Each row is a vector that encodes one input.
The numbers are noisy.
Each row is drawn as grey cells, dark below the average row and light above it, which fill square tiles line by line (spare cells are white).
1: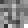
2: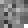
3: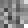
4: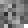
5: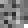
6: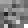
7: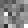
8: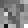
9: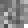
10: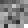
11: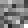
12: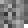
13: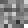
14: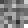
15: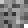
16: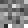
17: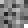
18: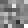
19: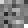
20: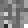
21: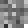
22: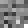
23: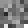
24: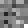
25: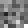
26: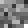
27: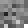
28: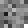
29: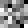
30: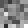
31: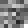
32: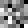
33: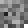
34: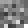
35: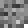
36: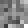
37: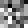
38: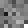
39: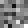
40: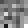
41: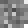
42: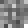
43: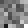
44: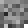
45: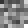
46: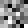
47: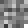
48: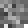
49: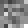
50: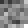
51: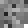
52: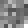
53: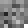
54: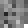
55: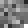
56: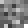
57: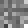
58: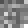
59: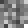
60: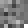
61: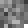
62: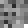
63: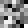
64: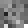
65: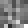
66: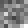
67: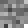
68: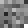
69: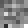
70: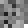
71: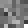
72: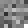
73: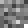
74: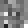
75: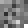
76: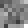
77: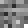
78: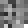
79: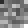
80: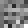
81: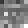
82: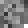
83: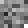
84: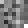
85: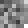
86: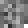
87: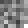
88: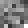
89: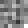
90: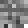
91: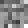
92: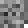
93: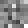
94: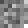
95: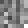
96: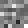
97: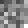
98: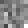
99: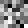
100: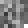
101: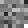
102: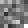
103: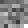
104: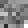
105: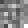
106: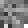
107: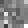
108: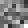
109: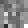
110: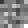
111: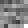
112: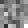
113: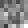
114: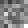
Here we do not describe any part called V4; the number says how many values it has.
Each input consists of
a list of up to two items, each a true/false value and a value of V4.
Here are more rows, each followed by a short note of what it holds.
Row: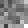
a list of two items
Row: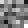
a list of one item
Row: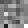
a list of two items
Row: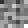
a list of two items
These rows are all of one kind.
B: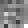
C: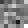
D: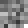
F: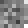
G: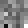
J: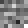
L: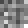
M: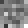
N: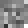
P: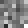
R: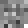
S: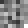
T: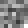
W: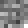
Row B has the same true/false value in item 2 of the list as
G, L, M and P.
